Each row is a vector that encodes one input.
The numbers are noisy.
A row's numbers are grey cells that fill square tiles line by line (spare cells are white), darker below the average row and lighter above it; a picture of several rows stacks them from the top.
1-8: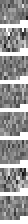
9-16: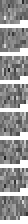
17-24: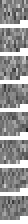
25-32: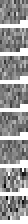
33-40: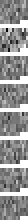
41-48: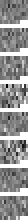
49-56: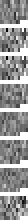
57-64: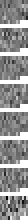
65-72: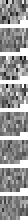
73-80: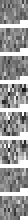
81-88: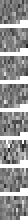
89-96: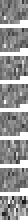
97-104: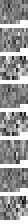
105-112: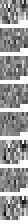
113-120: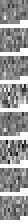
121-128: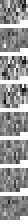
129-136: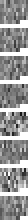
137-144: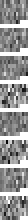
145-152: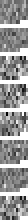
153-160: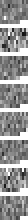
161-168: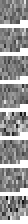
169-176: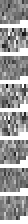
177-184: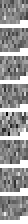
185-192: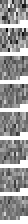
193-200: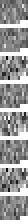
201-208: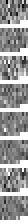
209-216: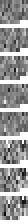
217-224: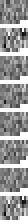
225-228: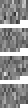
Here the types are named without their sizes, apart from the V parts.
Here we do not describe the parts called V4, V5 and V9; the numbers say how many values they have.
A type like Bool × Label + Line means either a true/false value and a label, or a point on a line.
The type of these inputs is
(Line × V5 + V4) × Tree × Tree × Tree + V9.
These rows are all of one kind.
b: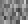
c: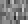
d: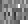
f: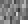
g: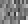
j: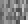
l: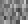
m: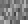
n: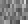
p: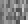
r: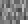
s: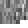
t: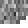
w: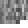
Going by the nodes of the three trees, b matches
j, l, p and w.
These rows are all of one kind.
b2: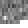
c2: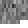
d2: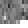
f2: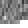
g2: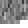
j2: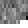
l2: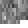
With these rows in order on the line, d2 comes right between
c2 and g2.
